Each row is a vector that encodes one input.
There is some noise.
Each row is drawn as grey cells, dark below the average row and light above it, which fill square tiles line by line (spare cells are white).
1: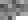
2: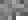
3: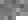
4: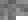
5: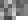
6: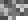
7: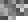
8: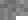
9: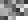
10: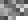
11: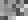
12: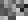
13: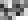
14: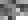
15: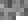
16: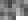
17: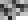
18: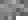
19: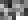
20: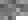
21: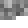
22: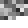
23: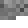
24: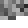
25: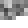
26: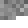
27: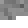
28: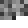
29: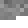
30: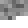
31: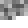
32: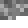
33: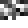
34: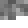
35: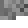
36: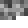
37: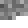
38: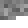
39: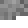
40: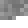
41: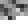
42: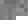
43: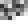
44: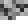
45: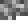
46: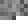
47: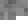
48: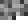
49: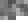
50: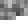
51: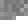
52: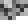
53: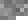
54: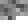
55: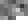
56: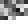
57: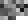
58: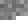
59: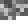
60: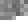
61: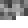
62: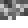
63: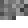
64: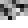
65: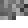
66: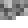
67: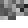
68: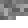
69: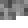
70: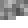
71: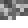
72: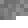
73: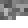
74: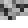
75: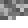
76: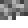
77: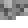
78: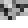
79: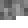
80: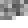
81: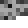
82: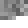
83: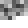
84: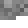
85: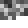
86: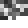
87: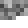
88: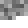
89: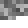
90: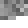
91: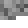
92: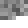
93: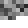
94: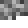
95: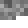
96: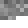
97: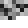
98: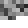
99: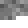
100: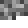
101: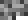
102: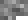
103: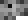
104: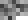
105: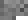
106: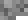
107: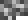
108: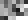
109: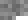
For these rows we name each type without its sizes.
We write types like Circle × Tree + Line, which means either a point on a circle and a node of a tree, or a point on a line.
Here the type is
List(Line).
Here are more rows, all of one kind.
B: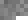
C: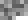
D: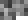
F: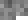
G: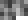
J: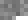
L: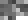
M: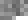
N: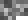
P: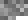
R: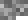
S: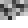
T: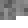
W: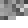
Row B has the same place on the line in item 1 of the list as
D, J and L.
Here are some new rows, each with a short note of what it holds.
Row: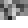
the empty list
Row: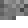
a list of one item
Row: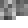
the empty list
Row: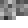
the empty list
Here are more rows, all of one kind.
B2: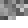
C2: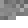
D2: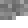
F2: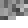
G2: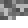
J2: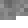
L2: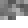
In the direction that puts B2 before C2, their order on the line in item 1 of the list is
F2, D2, G2, B2, J2, C2, L2.
